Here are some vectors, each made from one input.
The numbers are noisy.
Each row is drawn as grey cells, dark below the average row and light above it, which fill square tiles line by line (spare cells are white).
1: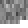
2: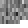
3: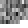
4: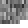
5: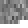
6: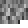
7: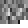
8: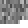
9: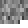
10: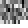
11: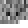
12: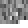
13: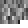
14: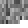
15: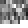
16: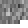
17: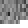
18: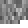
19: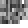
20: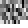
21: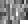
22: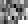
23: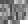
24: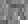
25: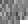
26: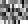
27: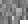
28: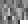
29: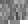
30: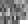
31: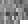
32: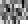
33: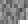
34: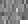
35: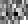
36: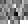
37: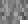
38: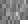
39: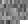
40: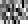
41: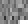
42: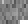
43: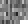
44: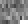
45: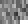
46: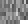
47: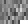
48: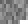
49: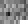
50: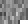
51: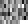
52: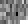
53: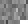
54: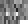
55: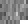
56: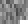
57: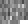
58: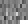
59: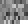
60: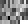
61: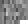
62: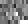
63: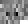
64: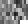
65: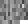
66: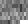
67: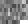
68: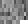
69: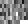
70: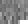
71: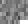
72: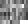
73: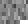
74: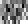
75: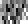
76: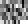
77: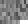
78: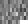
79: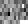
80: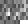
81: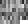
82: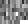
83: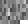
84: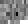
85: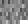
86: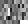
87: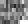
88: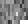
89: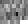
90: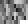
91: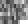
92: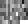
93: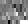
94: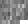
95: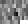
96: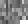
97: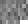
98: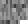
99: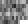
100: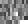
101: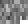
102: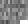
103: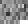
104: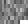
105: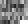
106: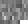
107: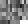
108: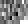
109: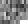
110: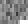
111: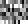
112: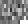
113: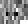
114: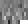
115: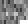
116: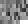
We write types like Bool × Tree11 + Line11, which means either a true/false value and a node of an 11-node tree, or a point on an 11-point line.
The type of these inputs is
Bool × Circle6 × Circle6 × (Circle6 + Unit) + Unit.
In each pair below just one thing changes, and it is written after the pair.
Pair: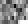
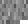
the true/false value
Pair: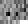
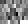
the place on one of the three 6-point circles
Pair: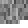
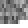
the true/false value
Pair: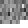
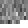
the true/false value
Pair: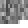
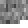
the true/false value
